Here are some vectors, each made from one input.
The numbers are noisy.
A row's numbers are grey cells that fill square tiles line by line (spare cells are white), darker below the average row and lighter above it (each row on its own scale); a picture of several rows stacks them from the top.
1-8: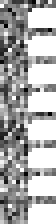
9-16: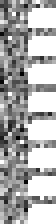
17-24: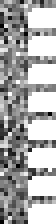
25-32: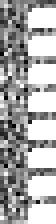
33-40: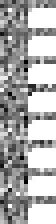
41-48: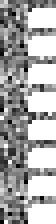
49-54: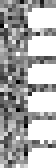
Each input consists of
either a point on a 6-point line, or a node of a 7-node tree.
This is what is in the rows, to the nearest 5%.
About 50% of them hold a point on a 6-point line. The rest hold a node of a 7-node tree.
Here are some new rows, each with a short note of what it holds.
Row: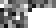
a point on a 6-point line
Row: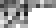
a node of a 7-node tree
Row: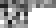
a node of a 7-node tree
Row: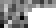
a point on a 6-point line
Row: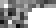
a point on a 6-point line
